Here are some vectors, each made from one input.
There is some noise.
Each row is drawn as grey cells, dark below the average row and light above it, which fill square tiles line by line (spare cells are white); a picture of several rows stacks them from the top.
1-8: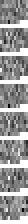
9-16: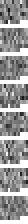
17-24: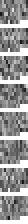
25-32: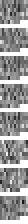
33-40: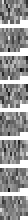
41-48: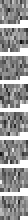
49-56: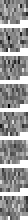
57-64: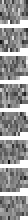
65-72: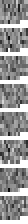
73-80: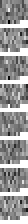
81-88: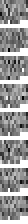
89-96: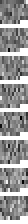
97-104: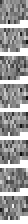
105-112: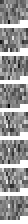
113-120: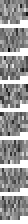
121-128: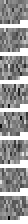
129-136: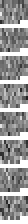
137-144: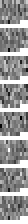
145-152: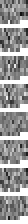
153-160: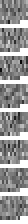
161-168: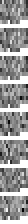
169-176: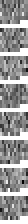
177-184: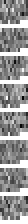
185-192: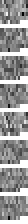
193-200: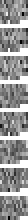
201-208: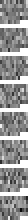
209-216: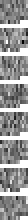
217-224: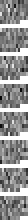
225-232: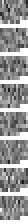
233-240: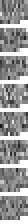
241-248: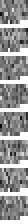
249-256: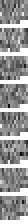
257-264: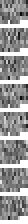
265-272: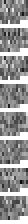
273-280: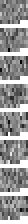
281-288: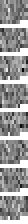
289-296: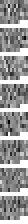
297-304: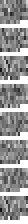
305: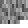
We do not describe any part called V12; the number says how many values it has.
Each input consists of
either one of 8 labels and a node of each of three 11-node trees, or a value of V12.
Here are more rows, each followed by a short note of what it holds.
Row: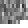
one of 8 labels and a node of each of three 11-node trees
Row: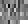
one of 8 labels and a node of each of three 11-node trees
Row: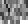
a value of V12
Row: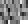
a value of V12
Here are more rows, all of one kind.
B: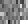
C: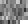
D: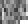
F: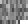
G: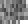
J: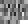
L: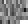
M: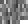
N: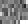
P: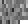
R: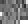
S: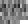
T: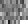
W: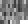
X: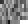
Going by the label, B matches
D, J, S and X.
